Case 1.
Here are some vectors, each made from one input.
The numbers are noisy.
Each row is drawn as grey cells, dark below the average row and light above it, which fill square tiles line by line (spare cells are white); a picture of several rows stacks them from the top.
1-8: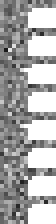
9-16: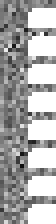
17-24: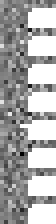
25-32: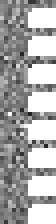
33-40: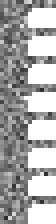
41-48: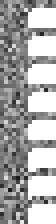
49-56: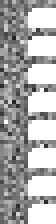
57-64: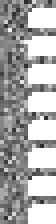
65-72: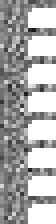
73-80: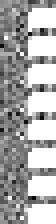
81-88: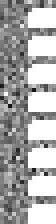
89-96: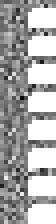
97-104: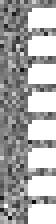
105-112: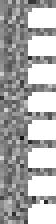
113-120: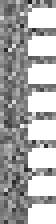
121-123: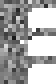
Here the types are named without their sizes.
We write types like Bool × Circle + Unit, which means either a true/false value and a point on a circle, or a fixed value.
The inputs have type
Circle.
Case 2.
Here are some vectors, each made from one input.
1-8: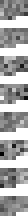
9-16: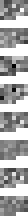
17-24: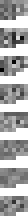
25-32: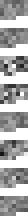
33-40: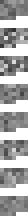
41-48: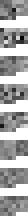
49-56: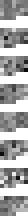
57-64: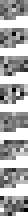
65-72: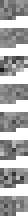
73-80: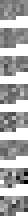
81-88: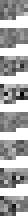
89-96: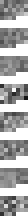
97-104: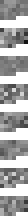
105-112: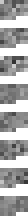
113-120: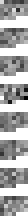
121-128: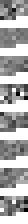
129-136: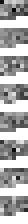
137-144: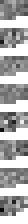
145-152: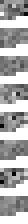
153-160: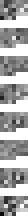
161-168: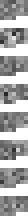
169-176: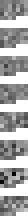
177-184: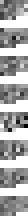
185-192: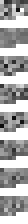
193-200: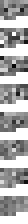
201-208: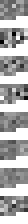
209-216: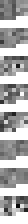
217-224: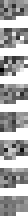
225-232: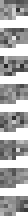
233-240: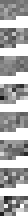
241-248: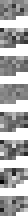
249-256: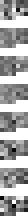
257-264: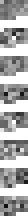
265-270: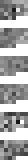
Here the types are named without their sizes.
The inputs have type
Label.
